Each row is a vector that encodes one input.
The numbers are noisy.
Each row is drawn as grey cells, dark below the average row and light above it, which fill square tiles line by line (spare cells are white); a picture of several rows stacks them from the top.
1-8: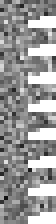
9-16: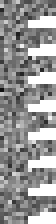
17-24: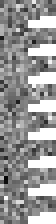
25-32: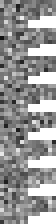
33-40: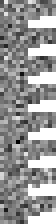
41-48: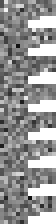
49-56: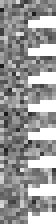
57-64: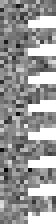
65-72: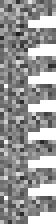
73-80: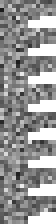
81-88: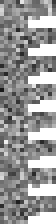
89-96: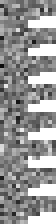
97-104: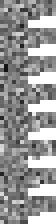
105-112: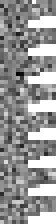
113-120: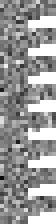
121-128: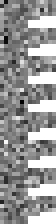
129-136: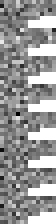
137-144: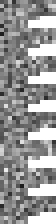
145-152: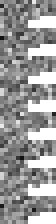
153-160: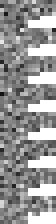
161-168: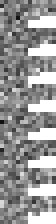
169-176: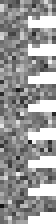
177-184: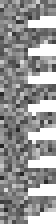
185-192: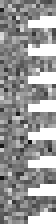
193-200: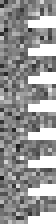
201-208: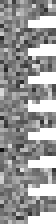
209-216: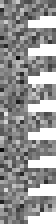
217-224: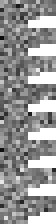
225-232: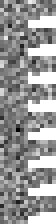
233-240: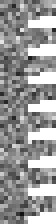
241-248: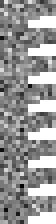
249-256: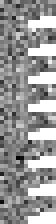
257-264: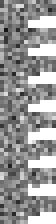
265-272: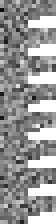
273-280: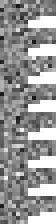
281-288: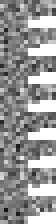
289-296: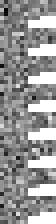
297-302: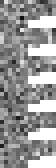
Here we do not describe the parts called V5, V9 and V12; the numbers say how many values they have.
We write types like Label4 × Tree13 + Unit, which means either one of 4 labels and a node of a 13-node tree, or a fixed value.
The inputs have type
Bool × (Line8 + V9) × V5 + Line10 + V12.
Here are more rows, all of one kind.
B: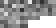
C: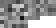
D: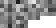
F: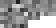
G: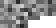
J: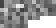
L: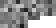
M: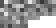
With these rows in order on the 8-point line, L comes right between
F and J.
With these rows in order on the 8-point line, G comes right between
B and D.
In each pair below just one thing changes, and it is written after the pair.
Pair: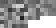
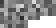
the value of V5
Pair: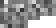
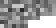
the value of V5
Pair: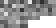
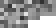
the value of V5
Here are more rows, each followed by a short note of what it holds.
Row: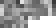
a point on a 10-point line
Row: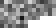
a point on an 8-point line, a true/false value and a value of V5
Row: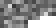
a value of V12
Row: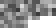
a point on a 10-point line
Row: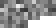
a point on an 8-point line, a true/false value and a value of V5
